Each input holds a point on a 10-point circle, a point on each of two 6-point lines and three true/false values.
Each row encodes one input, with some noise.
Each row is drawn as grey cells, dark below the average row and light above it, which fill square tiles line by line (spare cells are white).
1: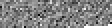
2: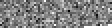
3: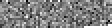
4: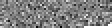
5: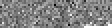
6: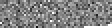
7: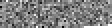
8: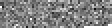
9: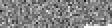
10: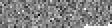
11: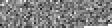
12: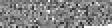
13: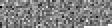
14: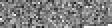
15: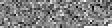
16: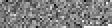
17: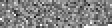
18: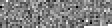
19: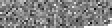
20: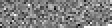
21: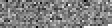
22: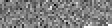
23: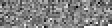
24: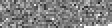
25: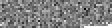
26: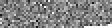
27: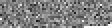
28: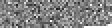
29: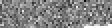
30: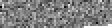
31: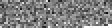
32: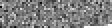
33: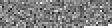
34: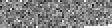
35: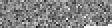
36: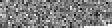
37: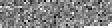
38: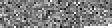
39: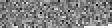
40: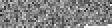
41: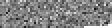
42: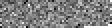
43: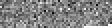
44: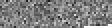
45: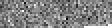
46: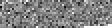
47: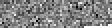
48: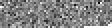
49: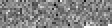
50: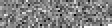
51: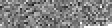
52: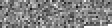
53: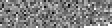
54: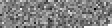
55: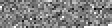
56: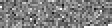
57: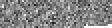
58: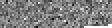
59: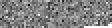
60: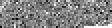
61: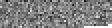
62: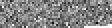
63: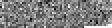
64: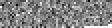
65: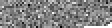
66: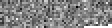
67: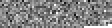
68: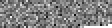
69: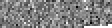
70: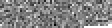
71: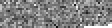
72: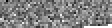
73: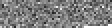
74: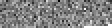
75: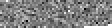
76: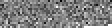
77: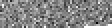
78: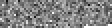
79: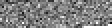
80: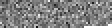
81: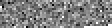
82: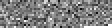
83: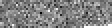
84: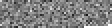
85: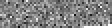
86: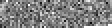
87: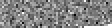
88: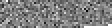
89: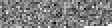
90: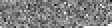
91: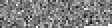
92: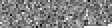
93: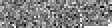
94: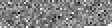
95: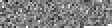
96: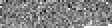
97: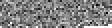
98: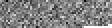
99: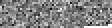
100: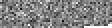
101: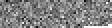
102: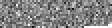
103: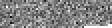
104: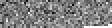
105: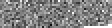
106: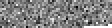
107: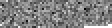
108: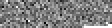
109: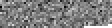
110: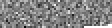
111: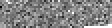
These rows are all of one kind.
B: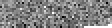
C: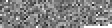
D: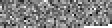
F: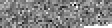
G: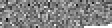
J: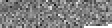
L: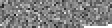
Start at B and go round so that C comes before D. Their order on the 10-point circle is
B, F, G, J, L, C, D.
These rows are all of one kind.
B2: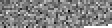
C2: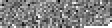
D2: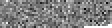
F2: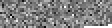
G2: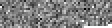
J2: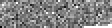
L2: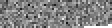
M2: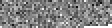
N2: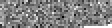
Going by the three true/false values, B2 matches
C2, G2 and L2.
